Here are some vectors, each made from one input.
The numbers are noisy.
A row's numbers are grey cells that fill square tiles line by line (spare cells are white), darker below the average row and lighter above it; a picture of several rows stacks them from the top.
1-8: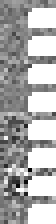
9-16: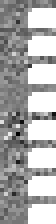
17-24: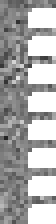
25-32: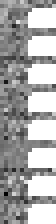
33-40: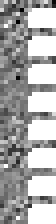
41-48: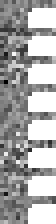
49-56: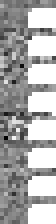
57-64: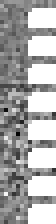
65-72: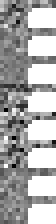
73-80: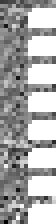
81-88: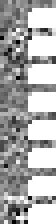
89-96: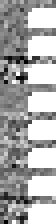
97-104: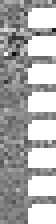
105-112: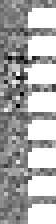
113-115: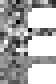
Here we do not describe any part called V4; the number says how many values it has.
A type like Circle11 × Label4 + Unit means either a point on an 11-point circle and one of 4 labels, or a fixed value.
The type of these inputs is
Line5 × List2(Bool × V4).
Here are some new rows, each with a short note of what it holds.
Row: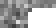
a point on a 5-point line, together with a list of two items
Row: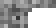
a point on a 5-point line, together with a list of one item
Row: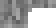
a point on a 5-point line, together with the empty list
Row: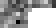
a point on a 5-point line, together with a list of one item
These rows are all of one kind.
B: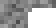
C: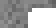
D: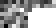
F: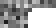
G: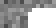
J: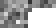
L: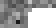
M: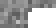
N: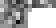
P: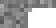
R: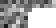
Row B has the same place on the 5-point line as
D, P and R.
